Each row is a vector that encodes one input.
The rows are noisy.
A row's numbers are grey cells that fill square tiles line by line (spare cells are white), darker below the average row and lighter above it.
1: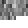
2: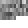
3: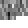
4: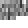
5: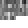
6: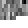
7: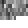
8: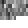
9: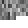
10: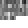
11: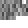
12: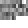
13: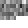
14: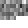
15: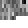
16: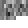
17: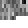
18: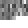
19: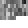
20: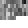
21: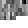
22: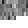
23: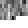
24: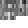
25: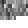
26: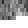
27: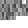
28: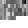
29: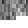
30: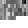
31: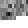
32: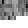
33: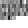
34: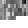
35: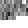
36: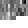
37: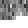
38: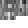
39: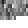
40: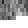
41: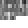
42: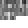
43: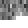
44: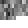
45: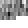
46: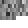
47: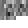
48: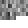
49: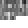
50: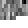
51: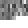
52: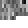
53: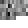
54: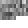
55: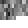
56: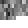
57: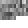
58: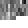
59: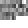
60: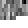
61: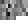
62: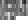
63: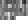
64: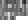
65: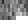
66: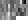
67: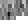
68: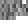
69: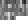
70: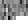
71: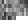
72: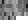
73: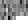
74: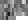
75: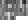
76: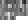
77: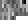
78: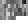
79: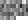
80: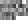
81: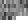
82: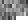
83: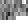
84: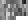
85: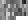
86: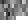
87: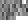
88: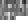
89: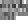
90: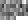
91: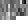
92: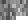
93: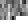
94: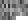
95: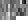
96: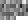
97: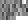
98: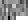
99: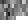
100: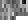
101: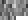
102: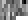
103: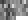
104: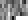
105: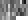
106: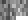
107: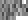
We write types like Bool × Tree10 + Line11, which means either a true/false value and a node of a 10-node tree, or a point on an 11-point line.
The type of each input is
(Circle10 + Unit) × Label6.
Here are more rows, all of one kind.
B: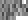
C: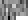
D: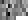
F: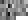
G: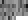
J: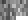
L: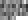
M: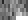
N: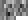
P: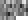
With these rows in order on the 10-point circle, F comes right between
D and J.
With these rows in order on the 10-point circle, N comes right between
D and P.
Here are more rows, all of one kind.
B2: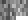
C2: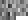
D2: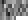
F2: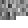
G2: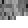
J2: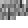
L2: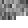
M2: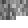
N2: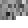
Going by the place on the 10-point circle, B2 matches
C2, F2 and M2.
